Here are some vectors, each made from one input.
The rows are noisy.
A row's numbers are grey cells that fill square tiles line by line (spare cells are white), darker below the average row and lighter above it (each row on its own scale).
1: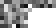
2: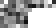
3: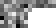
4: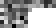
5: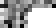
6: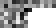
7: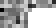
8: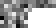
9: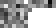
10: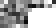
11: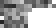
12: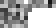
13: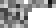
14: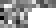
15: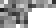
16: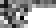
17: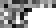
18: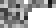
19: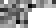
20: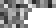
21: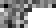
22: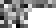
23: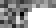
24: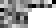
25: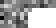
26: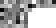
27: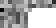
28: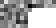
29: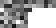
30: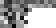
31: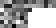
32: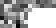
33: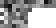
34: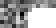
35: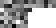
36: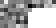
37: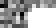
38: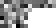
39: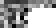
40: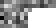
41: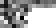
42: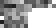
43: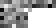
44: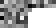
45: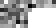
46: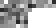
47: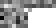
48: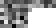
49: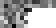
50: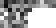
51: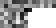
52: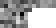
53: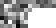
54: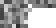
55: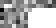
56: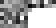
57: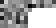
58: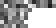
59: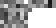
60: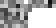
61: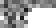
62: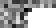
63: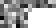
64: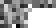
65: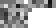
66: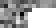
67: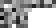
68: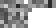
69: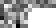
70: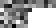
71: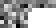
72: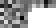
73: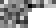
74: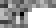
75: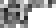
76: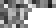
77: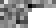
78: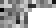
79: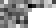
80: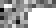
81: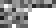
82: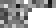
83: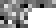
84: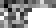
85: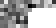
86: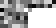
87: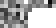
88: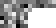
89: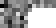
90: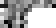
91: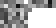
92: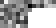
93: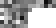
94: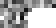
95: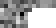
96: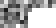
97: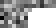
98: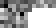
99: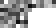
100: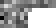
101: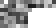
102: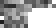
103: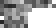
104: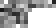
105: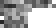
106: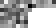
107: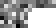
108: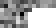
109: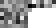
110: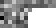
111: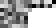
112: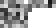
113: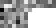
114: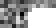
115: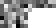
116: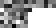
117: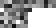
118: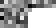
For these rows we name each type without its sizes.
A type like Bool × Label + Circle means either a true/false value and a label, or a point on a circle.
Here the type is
Label × Label + List(Line).
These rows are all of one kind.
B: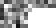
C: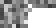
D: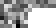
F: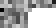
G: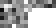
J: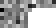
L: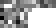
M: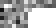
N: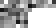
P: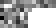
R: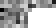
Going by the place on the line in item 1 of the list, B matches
C and D.
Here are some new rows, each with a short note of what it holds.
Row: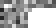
a list of two items
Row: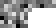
a list of three items
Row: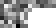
a list of two items
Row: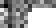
two labels
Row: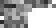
the empty list
